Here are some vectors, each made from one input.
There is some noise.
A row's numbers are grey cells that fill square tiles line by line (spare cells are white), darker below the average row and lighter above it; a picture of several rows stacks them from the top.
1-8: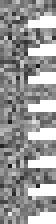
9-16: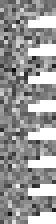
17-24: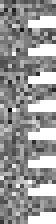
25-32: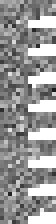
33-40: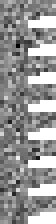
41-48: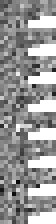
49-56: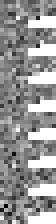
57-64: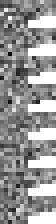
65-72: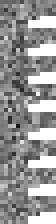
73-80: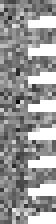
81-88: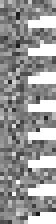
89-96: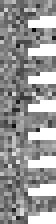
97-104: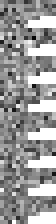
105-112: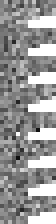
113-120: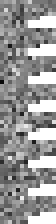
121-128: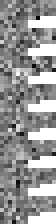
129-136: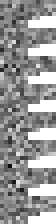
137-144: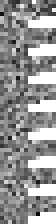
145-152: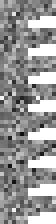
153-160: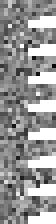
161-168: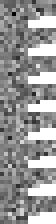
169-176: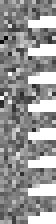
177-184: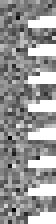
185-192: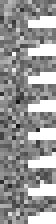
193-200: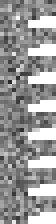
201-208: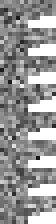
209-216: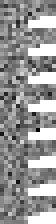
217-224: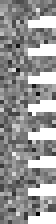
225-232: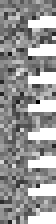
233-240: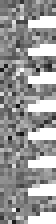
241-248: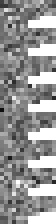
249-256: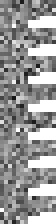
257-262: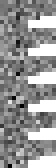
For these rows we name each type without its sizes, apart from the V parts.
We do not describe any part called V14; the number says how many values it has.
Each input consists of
a point on a line, together with either a point on a line, or a value of V14.
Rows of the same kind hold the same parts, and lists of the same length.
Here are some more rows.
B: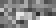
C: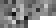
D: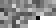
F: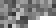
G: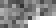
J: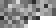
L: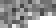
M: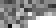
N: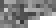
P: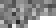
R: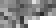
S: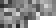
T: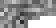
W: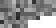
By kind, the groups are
B, C, F, J, L, M, P, S
D, G, N, R, T, W

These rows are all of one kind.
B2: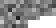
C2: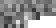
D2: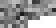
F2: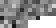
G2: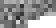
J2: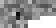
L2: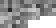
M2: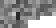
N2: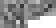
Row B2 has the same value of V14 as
C2, G2 and N2.
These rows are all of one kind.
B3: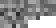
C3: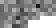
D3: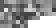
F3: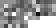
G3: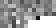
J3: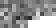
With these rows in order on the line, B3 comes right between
C3 and G3.
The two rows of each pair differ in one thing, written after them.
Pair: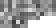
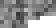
the value of V14
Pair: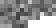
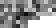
the place on the line
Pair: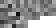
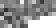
the value of V14
